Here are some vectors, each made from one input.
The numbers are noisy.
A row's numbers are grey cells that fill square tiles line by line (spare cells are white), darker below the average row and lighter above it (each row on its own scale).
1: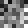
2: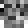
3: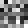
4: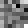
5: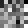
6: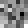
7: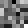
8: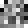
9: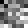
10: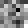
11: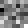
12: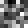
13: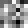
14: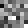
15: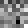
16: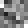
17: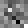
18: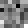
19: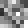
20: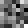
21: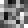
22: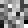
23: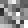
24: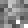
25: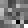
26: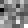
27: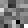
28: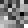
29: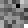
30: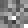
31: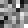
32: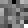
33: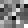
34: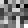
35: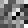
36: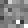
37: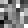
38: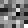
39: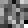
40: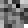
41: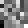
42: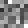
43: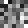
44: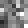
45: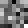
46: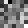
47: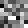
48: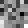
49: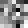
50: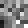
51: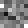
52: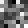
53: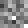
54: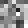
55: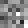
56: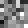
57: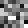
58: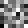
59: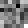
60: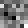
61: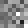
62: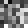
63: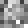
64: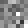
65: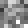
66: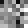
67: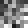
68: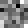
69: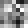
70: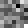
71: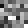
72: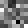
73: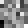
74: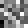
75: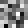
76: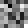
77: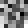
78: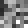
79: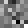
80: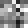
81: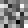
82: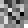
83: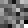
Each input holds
a point on a 4-point line and a true/false value, together with either a fixed value, or a point on a 3-point line and a point on a 6-point line.
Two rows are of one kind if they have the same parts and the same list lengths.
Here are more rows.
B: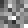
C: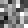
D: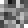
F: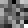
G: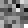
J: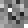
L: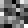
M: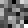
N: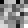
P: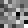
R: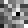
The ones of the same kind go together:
B, F, G, L, M
C, D, J, N, P, R

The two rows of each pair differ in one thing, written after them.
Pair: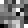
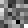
the place on the 3-point line
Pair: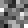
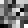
the place on the 3-point line
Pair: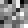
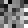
the place on the 6-point line
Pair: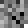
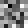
the place on the 6-point line
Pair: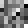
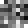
the place on the 6-point line
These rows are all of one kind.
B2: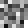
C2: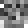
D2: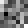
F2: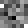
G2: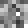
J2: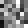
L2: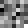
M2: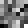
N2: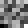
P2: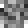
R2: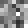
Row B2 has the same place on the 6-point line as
G2, M2, N2 and R2.
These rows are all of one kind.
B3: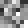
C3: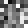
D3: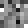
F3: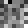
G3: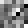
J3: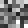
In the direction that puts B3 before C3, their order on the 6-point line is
J3, D3, B3, G3, C3, F3.
